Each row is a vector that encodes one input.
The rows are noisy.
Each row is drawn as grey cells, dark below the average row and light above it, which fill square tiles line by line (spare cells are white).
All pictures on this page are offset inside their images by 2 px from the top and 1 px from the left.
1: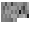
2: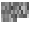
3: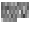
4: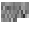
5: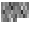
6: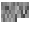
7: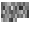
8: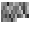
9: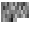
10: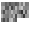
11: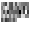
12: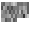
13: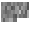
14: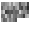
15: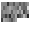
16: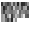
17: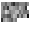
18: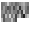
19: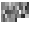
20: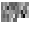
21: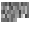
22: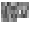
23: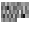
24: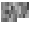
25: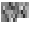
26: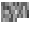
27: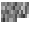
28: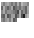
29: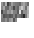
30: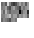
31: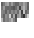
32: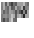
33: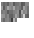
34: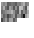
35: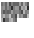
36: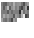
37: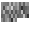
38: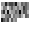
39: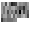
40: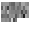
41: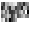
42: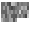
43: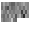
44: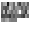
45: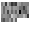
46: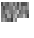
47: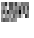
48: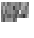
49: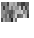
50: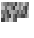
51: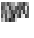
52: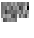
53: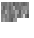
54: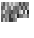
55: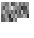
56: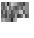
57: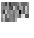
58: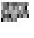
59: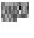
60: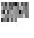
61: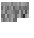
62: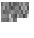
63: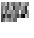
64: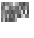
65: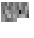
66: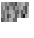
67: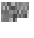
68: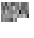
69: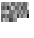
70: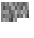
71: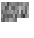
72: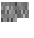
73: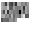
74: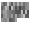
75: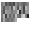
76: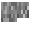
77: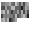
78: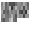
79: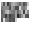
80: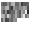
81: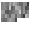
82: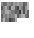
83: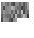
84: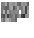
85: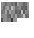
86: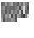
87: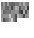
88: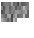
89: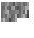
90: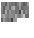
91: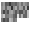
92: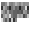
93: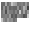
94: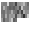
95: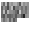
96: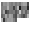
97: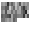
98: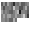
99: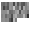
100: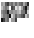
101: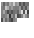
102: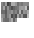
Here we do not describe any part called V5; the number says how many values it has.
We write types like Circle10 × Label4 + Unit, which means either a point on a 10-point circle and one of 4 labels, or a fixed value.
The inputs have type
Bool × (Tree7 × V5 + Unit).
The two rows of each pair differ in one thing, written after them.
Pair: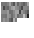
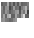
the node of the tree
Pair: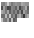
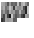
the node of the tree
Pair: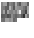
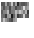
the true/false value
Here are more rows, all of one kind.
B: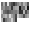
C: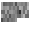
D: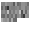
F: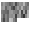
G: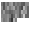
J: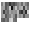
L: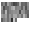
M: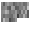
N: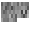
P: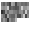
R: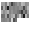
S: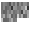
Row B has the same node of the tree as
G, J and M.
